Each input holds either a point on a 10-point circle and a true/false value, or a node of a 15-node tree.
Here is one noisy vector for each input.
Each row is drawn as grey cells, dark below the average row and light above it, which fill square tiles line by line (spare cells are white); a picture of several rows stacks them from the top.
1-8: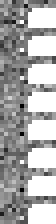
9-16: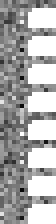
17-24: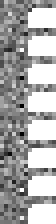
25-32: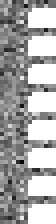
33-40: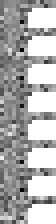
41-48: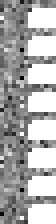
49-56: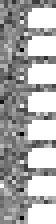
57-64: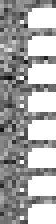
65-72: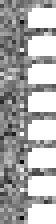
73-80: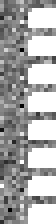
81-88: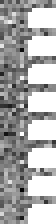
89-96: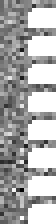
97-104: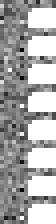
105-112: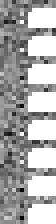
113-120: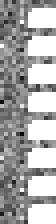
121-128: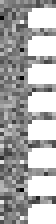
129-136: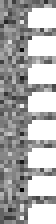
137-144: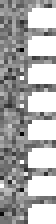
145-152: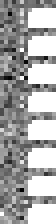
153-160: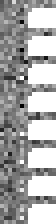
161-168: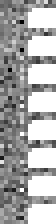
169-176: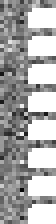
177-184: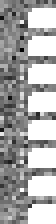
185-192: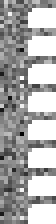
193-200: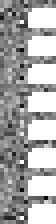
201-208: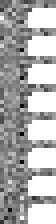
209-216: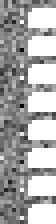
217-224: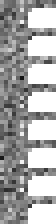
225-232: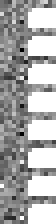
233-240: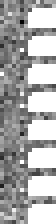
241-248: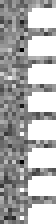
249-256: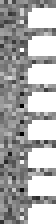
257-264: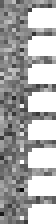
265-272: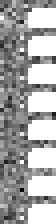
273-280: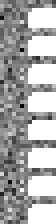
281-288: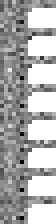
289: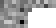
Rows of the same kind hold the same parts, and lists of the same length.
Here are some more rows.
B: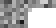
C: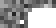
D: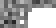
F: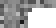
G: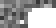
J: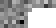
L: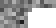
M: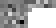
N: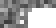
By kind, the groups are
B, F, J, L, M
C, D, G, N

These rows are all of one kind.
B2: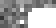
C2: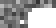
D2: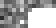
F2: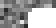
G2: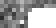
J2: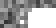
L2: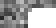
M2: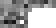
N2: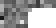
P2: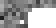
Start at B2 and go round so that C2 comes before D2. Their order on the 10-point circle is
B2, G2, L2, J2, N2, P2, C2, F2, M2, D2.
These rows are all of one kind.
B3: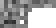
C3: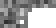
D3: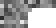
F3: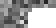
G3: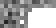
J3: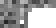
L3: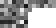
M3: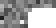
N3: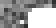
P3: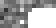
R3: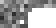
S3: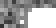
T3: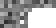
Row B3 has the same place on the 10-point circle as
G3, P3 and R3.
